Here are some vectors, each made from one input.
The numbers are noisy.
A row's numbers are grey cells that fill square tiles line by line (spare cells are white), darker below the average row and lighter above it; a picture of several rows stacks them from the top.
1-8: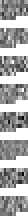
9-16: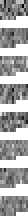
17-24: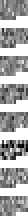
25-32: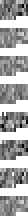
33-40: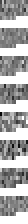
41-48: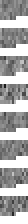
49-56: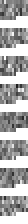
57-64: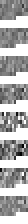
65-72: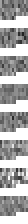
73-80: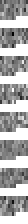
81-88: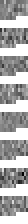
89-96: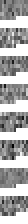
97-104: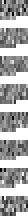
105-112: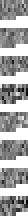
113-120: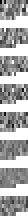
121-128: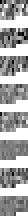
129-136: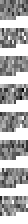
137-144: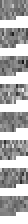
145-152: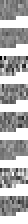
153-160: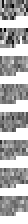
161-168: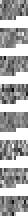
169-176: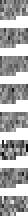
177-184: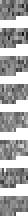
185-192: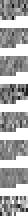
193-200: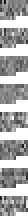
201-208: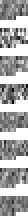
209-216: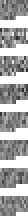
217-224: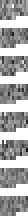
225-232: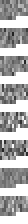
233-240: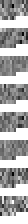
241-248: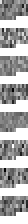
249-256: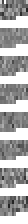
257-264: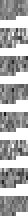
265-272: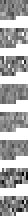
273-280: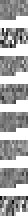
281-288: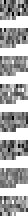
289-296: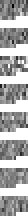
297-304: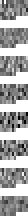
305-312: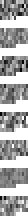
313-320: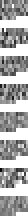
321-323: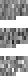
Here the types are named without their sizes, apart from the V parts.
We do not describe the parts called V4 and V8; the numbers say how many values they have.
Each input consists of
a true/false value and a value of V8, together with either a node of a tree, or a value of V4.
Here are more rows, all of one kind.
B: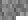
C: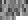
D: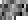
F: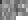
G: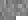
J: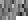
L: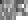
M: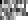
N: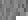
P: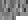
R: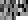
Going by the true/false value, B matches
F, L and R.
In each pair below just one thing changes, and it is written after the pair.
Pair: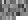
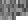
the value of V8
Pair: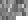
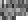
the node of the tree
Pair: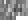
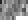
the value of V8
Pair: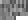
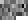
the node of the tree
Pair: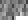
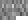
the value of V8
